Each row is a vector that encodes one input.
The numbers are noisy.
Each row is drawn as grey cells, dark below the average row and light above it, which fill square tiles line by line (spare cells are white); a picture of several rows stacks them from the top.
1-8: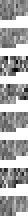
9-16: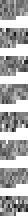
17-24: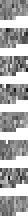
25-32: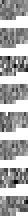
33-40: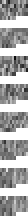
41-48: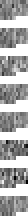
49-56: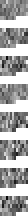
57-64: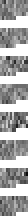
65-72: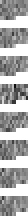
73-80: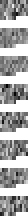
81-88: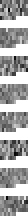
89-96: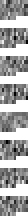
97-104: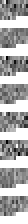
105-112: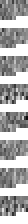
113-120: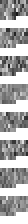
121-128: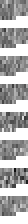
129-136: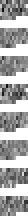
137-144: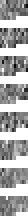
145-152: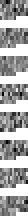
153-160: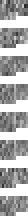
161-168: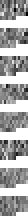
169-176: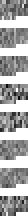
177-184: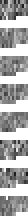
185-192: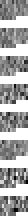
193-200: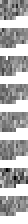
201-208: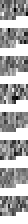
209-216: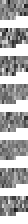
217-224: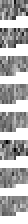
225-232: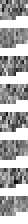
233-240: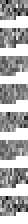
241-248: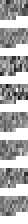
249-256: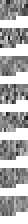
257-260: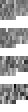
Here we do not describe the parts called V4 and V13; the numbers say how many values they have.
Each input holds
either a point on an 8-point circle, or a true/false value and a value of V13, or a value of V4.
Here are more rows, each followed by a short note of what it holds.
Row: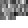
a value of V4
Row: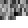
a value of V4
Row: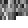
a value of V4
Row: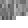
a true/false value and a value of V13
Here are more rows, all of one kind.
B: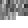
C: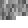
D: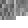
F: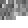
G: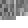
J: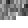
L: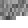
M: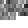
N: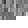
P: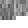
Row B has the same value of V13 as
D, F and G.
